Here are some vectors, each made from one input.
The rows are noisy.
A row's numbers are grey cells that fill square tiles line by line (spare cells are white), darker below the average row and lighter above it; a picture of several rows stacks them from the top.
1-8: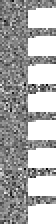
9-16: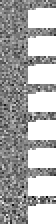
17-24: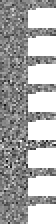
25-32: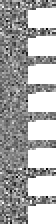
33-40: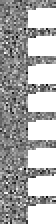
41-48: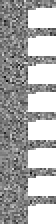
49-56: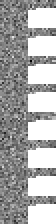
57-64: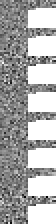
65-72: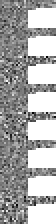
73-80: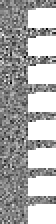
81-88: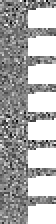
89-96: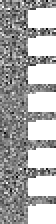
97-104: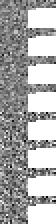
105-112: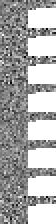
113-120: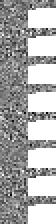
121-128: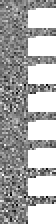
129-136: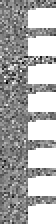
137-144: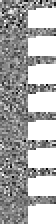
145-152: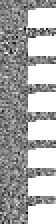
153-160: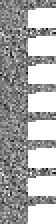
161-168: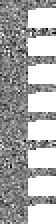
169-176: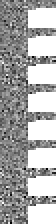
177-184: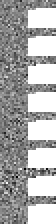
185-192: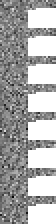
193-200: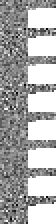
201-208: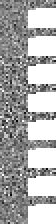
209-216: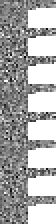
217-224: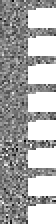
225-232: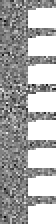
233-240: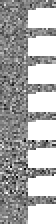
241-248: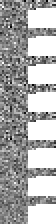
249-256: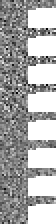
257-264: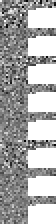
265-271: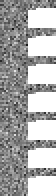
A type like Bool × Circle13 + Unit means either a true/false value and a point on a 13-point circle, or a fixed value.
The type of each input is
Line10 + List2(Line8).
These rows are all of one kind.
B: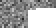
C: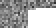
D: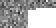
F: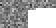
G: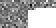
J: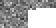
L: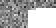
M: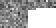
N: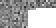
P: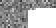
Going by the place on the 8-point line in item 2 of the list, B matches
C, L, N and P.
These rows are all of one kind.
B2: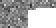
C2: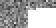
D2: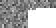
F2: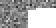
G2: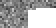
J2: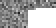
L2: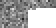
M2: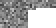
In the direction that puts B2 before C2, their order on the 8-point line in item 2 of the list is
F2, D2, J2, L2, B2, G2, M2, C2.
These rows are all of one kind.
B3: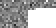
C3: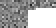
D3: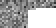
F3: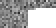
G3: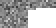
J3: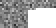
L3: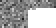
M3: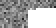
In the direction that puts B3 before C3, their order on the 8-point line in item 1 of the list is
M3, L3, J3, G3, B3, C3, F3, D3.
